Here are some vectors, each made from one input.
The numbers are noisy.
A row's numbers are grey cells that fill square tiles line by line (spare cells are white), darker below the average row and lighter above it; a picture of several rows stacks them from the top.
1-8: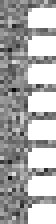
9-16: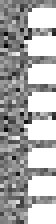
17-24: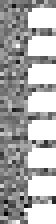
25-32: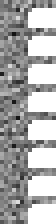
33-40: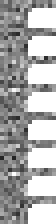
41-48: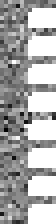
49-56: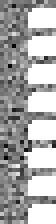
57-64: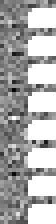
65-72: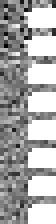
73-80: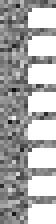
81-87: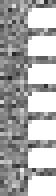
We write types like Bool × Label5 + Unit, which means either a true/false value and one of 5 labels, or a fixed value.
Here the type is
List2(Circle8).
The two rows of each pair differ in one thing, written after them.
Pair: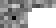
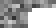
the place on the 8-point circle in item 1 of the list
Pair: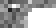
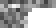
the place on the 8-point circle in item 2 of the list
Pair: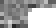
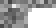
the place on the 8-point circle in item 1 of the list
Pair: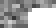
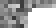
the place on the 8-point circle in item 2 of the list
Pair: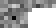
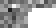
the place on the 8-point circle in item 1 of the list
